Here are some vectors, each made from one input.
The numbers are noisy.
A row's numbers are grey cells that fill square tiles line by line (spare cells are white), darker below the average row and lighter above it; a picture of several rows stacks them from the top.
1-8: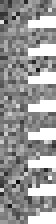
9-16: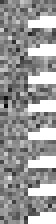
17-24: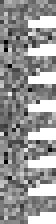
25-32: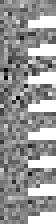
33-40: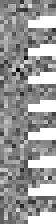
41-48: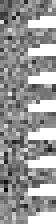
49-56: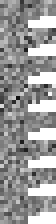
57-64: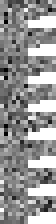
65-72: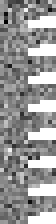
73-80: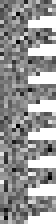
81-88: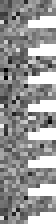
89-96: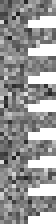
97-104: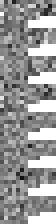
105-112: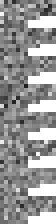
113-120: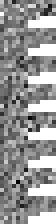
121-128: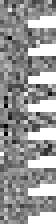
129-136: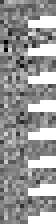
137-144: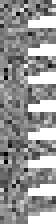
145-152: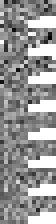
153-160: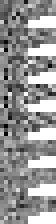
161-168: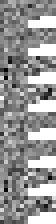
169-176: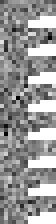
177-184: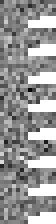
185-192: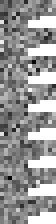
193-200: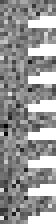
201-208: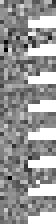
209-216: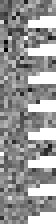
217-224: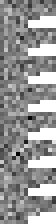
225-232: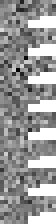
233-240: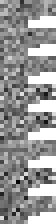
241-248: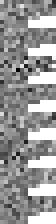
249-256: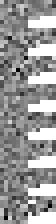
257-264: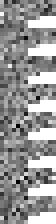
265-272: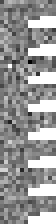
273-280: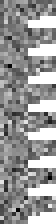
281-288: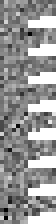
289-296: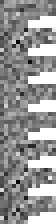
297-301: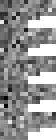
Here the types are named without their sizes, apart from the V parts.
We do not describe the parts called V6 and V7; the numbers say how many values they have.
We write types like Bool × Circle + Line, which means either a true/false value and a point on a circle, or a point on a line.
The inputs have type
Circle + (Tree + V7) × V6.
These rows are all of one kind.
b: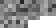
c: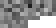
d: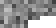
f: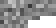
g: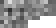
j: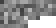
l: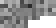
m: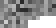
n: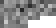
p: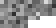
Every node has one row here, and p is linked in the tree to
g.
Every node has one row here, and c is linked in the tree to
j and n.
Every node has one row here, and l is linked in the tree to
b and f.
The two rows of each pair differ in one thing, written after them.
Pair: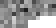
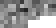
the value of V7
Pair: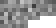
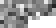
the value of V6
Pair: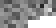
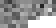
the value of V7
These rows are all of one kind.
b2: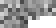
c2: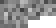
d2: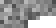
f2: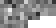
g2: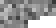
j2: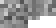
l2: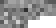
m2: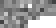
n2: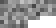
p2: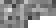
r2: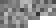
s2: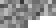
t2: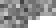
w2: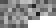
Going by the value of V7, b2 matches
d2, n2 and w2.
